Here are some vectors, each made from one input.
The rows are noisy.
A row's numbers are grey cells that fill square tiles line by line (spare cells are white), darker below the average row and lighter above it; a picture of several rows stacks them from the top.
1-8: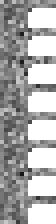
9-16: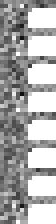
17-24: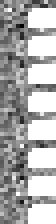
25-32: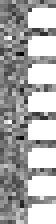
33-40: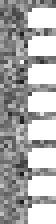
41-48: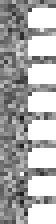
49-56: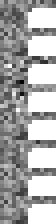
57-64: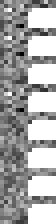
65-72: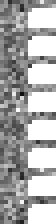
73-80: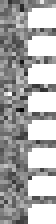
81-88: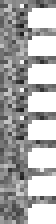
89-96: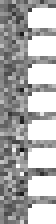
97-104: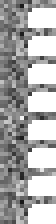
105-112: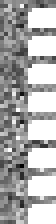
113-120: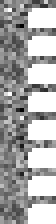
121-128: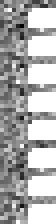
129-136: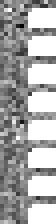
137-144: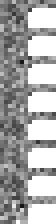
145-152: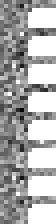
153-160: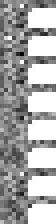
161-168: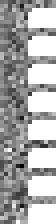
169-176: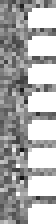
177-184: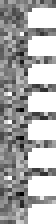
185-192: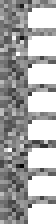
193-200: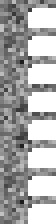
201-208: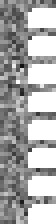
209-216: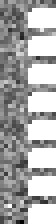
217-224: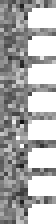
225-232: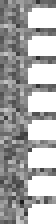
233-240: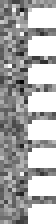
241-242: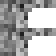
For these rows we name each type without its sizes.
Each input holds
a point on a line.
